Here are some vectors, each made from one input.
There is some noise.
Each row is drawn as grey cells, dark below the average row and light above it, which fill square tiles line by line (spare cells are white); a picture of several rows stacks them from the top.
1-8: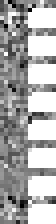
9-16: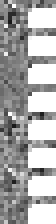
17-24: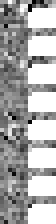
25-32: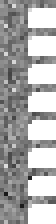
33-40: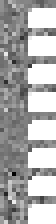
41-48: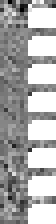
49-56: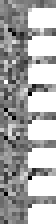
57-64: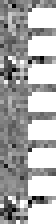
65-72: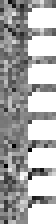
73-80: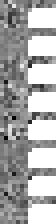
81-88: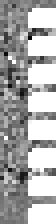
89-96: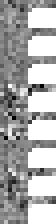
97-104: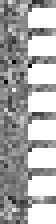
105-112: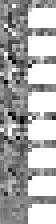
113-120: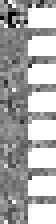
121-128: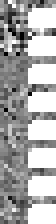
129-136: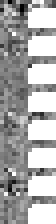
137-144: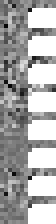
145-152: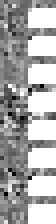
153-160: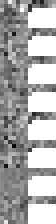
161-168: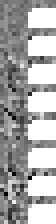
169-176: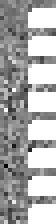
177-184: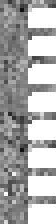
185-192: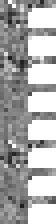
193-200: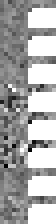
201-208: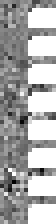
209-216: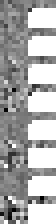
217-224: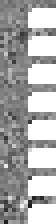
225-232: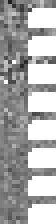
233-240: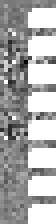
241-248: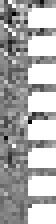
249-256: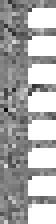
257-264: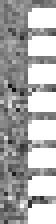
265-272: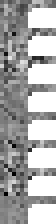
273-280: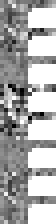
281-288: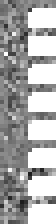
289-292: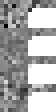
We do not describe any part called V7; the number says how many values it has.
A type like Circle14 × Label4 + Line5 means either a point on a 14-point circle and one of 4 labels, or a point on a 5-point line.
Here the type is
Circle9 + Circle11 × V7.
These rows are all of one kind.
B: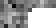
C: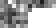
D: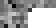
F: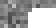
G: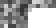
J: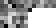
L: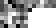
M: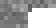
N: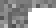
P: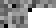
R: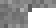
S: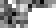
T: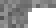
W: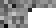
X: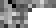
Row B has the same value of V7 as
J, L, N and T.
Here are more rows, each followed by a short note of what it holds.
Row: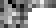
a point on an 11-point circle and a value of V7
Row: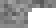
a point on a 9-point circle
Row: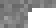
a point on an 11-point circle and a value of V7
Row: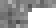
a point on an 11-point circle and a value of V7
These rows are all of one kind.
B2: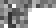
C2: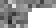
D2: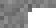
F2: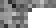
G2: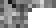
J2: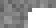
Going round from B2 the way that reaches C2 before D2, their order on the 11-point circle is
B2, G2, J2, C2, D2, F2.
